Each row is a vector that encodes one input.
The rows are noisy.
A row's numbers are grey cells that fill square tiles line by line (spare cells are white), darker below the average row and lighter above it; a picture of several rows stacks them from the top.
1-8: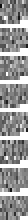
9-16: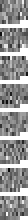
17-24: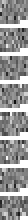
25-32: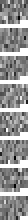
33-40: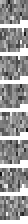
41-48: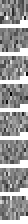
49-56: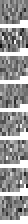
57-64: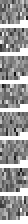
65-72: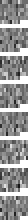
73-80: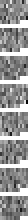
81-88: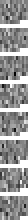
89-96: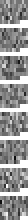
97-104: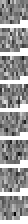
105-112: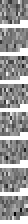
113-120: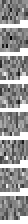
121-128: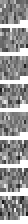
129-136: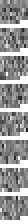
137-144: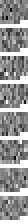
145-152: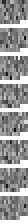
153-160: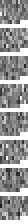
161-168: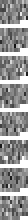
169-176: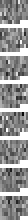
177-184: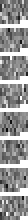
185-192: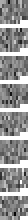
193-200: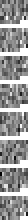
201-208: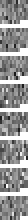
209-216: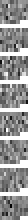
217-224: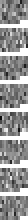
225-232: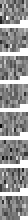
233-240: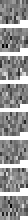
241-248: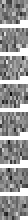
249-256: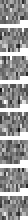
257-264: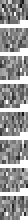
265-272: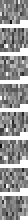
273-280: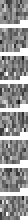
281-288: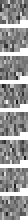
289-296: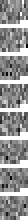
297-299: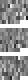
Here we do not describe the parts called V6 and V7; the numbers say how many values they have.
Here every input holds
either one of 10 labels, a value of V6 and a value of V7, or a list of up to two points on a 4-point line.
